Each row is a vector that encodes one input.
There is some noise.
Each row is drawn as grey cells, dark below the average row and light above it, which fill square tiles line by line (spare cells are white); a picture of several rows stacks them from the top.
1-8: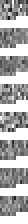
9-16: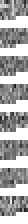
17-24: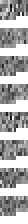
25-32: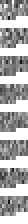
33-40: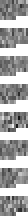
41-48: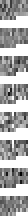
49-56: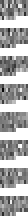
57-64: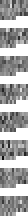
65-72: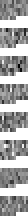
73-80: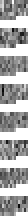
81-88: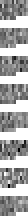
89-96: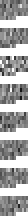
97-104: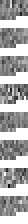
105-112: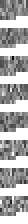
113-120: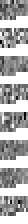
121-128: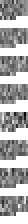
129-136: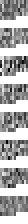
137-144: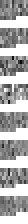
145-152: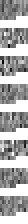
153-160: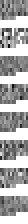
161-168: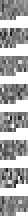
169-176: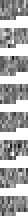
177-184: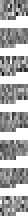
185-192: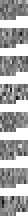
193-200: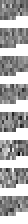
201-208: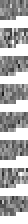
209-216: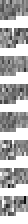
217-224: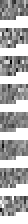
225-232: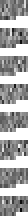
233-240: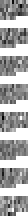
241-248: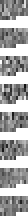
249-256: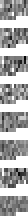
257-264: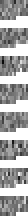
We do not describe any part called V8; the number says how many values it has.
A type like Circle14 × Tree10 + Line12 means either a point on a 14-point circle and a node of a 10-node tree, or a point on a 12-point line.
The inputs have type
List3(Line9) + Tree10 × V8.
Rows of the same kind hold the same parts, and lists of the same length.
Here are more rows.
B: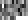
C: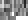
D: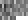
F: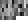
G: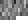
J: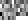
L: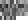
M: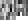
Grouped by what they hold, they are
B, D
C, J
F, G
L
M

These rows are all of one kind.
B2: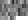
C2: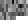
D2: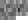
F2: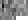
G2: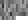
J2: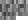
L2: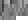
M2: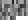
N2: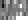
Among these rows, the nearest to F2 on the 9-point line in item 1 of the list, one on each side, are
C2 and G2.
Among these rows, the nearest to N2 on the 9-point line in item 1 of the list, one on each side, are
B2 and M2.
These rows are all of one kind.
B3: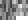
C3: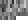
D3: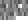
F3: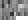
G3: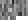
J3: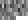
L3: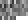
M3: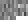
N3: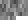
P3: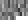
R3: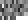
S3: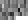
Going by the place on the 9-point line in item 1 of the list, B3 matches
C3, G3 and M3.
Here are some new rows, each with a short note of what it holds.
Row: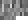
a list of one item
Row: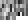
the empty list
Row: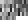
the empty list
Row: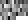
a node of a 10-node tree and a value of V8
